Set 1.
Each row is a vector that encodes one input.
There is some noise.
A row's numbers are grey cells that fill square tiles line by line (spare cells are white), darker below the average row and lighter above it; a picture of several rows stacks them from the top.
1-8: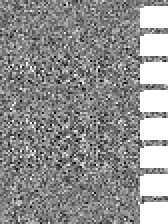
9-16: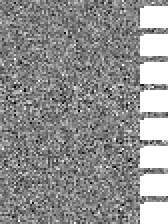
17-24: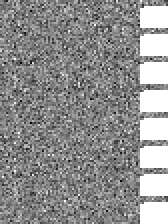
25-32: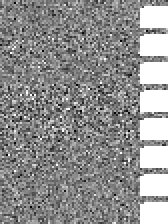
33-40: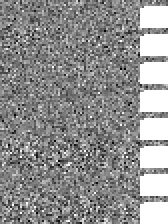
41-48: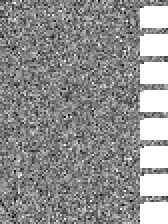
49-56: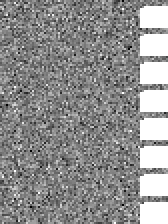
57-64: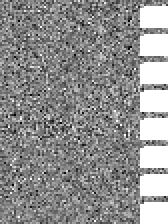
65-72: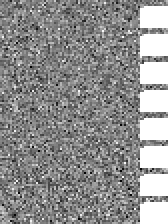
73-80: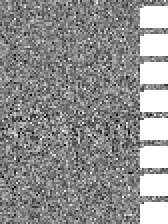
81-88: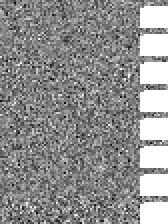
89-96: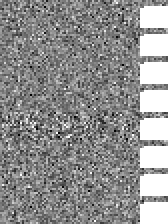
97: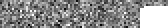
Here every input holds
either a point on an 11-point circle and a true/false value, or a fixed value.
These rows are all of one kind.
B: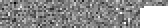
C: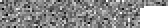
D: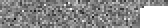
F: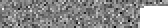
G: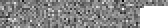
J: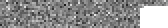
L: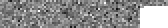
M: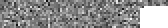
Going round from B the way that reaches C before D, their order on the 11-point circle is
B, C, L, F, D, G, M, J.
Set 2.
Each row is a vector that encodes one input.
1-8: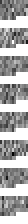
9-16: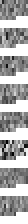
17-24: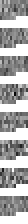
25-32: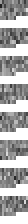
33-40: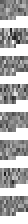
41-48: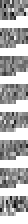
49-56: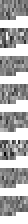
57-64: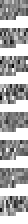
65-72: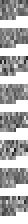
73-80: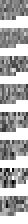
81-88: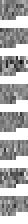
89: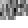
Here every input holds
a point on a 6-point line, together with either a fixed value, or three true/false values.
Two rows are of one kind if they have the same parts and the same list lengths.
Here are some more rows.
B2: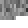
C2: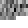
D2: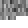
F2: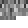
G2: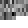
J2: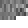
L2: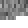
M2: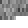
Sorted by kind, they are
B2, D2, F2, G2, L2, M2
C2, J2

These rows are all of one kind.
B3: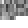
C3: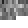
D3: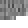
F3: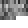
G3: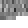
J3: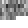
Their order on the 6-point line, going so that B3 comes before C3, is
B3, J3, D3, C3, F3, G3.
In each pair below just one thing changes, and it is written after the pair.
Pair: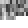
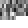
the place on the 6-point line
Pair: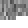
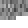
one of the three true/false values
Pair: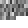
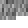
the place on the 6-point line
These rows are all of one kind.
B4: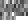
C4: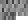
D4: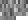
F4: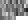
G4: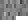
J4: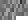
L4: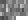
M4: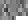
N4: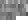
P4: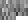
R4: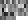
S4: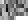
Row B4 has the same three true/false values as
G4, N4 and R4.
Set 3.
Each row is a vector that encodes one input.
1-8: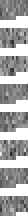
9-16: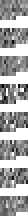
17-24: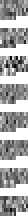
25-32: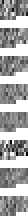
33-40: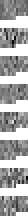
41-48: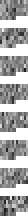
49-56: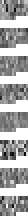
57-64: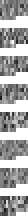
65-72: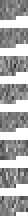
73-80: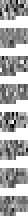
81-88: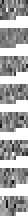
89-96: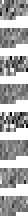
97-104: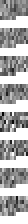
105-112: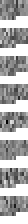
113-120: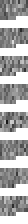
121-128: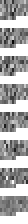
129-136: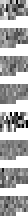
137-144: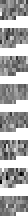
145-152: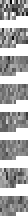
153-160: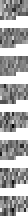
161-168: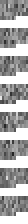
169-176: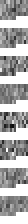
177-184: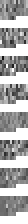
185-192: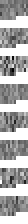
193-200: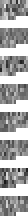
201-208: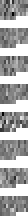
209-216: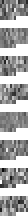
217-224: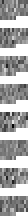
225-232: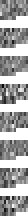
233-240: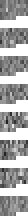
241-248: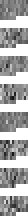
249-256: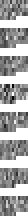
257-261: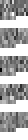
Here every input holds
a list of up to two points on a 6-point line.
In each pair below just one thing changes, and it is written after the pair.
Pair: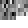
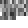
the place on the 6-point line in item 1 of the list
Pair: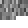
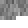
the place on the 6-point line in item 2 of the list
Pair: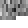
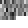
the place on the 6-point line in item 2 of the list
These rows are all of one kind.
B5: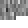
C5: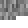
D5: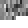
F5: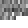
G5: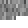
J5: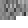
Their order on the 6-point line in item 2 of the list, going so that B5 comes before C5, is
G5, J5, F5, B5, D5, C5.
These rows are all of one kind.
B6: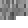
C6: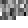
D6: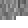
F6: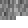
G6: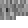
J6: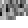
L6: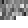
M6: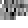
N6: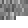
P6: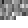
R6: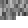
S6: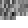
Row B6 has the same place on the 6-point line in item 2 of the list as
C6 and R6.
